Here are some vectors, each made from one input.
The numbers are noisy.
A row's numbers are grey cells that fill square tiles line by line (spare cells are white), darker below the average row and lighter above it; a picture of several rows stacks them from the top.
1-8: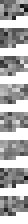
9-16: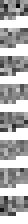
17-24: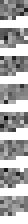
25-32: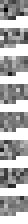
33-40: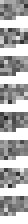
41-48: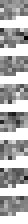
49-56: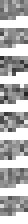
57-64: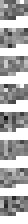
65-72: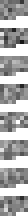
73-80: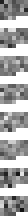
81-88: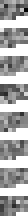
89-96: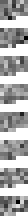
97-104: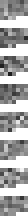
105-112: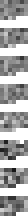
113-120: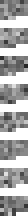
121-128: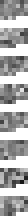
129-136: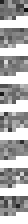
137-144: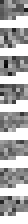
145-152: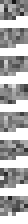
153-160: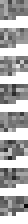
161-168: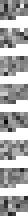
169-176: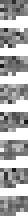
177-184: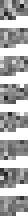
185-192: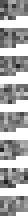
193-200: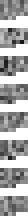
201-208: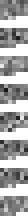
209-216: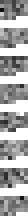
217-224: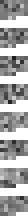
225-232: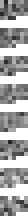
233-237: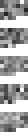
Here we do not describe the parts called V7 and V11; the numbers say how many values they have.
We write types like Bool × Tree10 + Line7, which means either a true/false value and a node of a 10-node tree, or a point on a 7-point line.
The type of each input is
(Bool × Bool × Bool + V11) × (Line3 × Line5 + V7).
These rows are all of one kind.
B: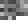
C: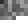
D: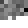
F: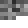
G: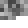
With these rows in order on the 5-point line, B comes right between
D and G.
